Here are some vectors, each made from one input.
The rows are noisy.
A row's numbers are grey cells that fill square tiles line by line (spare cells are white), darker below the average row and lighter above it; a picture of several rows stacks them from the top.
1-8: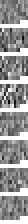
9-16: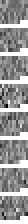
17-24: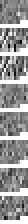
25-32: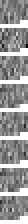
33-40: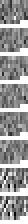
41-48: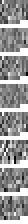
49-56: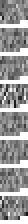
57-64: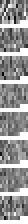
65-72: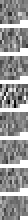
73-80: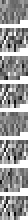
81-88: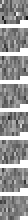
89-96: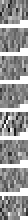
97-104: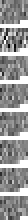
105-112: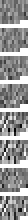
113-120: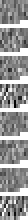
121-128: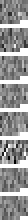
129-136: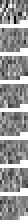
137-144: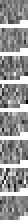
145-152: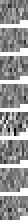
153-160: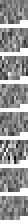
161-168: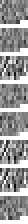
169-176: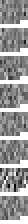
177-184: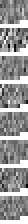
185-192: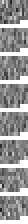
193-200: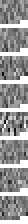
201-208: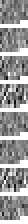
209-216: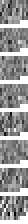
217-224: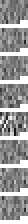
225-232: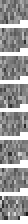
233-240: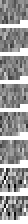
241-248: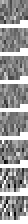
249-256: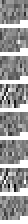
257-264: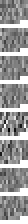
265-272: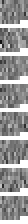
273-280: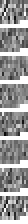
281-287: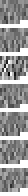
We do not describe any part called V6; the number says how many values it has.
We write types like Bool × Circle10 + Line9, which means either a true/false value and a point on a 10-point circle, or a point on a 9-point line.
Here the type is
(Bool × Bool × Bool × Bool + (Circle9 + Unit) × V6) × Line5 + Label7 × Label7.
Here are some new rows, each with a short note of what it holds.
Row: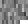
a point on a 5-point line and a value of V6
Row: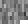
a point on a 5-point line and a value of V6
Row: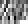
two labels (each one of 7)
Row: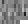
a point on a 5-point line and a value of V6
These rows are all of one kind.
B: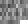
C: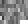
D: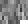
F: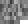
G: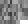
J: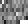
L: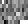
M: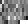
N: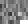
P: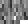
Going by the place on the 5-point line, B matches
J and M.
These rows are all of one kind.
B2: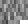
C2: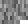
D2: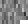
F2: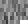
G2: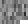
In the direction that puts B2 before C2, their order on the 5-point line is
B2, F2, C2, D2, G2.
